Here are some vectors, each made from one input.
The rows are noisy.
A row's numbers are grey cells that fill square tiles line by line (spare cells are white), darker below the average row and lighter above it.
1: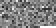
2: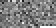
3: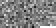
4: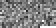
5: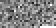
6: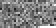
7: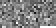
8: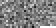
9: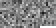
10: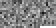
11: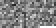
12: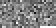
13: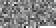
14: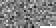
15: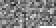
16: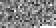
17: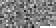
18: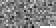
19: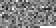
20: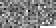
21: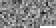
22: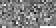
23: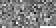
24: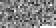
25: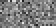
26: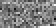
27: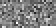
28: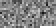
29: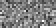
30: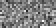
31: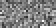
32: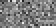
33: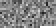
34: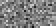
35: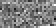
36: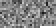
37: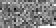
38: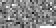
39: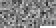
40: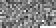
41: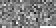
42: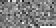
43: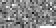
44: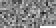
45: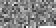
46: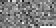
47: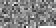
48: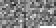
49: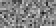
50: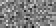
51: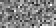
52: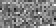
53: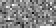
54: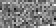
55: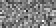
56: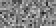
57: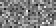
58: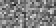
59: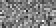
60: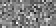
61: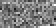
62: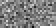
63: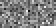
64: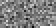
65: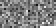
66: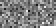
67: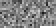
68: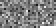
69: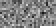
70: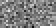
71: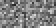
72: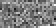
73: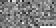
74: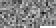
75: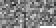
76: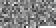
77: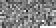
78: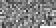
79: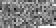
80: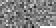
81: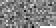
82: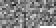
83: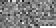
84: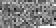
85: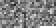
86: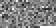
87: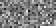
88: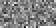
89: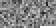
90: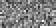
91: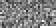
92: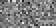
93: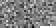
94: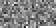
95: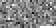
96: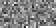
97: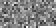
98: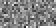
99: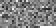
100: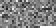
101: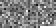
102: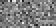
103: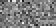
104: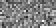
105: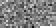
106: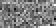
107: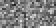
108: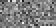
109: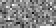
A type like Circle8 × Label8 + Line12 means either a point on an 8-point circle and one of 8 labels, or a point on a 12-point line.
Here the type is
Label12.
